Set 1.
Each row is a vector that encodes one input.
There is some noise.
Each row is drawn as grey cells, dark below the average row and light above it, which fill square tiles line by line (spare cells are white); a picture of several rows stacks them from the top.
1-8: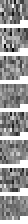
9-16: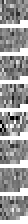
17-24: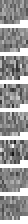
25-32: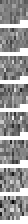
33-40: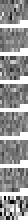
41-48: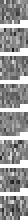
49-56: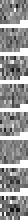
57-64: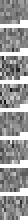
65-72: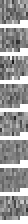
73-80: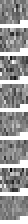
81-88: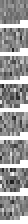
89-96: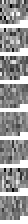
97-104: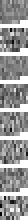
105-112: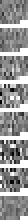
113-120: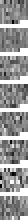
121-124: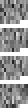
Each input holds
either a point on a 4-point line, or a point on an 8-point line.
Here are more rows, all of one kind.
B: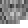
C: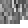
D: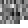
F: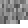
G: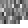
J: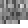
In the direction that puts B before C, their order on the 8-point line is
G, B, J, C, D, F.
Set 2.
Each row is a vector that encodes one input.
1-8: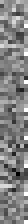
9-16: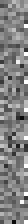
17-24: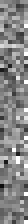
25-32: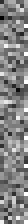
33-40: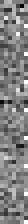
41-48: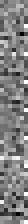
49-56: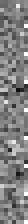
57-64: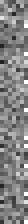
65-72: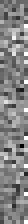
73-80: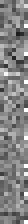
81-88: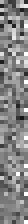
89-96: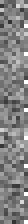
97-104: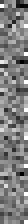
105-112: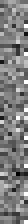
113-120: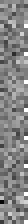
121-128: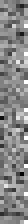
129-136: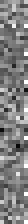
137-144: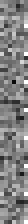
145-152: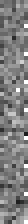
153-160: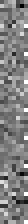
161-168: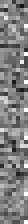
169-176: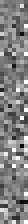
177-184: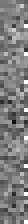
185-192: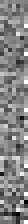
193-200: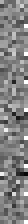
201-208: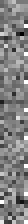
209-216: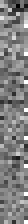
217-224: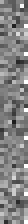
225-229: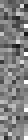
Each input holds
either a point on a 6-point line, or a point on a 9-point line.
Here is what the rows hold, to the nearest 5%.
About 35% of them hold a point on a 6-point line. The rest hold a point on a 9-point line.
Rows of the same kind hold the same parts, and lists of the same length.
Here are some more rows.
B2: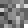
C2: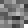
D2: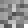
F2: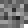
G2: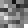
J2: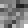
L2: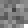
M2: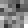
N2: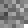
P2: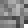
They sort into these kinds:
B2, C2, F2, L2, N2, P2
D2, G2, J2, M2

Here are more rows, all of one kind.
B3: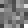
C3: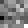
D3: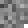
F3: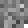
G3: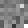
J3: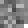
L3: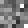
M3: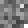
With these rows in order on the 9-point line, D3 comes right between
J3 and M3.
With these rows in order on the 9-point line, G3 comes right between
F3 and L3.
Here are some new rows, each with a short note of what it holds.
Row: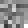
a point on a 6-point line
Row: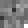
a point on a 9-point line
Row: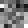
a point on a 6-point line
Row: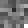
a point on a 9-point line
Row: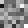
a point on a 9-point line
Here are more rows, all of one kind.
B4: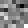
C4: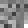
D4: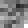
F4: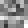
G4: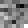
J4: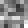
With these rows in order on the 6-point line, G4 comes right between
B4 and D4.
